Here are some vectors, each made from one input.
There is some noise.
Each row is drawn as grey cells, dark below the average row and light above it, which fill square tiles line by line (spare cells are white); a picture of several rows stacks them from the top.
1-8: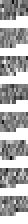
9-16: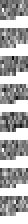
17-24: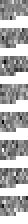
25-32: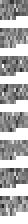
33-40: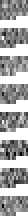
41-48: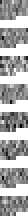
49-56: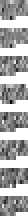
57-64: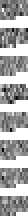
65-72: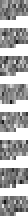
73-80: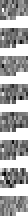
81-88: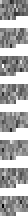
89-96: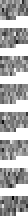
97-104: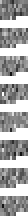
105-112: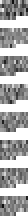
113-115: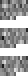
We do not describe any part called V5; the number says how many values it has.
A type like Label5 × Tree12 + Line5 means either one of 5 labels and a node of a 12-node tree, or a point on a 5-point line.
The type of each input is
Bool × (Line4 + V5).
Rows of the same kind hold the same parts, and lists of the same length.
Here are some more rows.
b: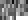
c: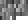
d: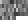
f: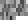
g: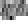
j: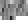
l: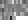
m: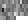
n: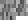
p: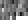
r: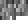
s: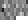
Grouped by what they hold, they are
b, c, d, p, r
f, g, j, l, m, n, s

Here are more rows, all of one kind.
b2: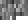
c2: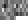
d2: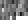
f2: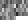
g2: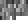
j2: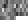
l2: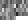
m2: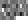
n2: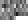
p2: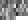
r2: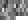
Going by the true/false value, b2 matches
d2 and g2.
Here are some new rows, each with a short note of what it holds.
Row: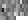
a true/false value and a value of V5
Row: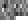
a point on a 4-point line and a true/false value
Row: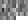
a true/false value and a value of V5
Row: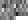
a point on a 4-point line and a true/false value
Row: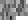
a true/false value and a value of V5
